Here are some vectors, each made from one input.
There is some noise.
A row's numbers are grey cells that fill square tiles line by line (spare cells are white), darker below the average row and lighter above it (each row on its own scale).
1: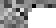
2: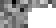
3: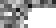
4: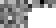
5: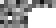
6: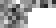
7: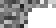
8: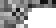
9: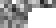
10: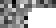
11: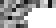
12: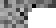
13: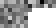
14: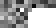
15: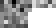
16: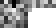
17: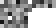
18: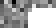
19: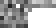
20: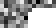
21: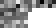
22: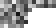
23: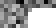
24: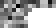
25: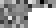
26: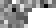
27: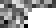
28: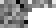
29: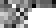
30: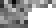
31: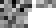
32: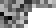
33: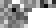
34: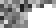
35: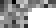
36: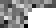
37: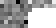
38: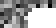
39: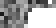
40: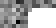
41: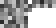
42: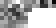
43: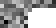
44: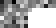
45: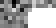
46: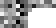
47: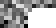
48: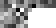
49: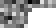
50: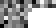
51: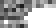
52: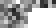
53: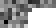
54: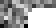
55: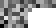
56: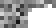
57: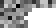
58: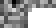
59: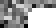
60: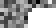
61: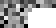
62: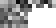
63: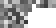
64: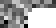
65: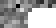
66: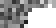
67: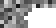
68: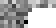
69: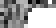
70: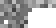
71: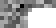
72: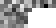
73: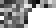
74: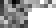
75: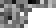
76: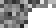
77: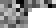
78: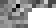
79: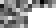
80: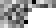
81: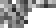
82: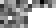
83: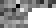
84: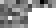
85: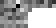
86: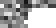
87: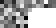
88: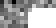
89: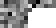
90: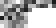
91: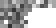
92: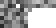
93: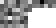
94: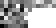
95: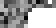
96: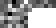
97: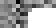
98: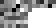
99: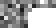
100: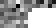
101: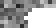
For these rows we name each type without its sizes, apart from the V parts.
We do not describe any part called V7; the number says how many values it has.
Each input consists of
a value of V7, together with either a point on a circle and a true/false value, or a fixed value.
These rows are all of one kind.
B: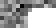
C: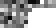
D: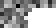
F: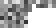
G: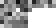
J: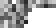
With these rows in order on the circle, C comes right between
B and G.
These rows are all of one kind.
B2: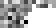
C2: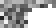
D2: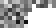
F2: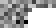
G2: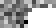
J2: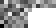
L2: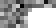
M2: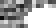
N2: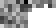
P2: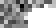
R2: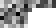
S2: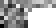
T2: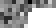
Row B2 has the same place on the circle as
D2, F2 and S2.
